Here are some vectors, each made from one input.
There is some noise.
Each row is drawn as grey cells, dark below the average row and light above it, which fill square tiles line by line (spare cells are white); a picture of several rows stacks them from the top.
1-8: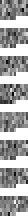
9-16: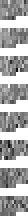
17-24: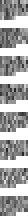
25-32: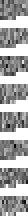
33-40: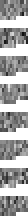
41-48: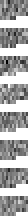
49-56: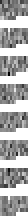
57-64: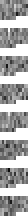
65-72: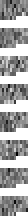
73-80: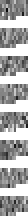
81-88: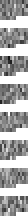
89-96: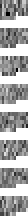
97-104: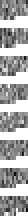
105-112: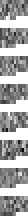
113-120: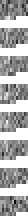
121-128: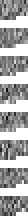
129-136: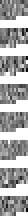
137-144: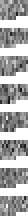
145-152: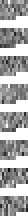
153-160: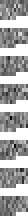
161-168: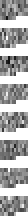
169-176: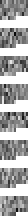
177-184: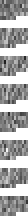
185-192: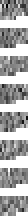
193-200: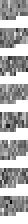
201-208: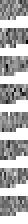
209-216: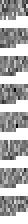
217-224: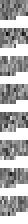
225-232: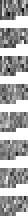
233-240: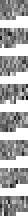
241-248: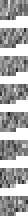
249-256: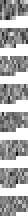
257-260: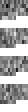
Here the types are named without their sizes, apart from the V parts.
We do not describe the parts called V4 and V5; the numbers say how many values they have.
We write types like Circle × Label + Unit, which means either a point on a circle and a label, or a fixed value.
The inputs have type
Bool × List(V4) + Line × (Line + V5).
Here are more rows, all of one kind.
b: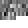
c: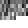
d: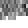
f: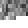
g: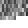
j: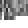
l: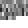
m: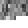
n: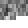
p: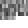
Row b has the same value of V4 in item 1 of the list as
c and j.
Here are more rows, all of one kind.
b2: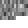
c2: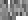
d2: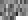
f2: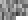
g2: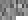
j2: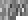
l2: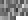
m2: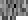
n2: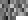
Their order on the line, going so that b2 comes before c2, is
m2, n2, l2, b2, g2, f2, d2, j2, c2.
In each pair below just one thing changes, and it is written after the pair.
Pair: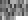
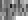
the value of V4 in item 1 of the list
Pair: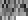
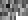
the value of V4 in item 1 of the list
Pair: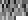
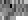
the true/false value
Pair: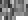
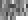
the value of V4 in item 1 of the list
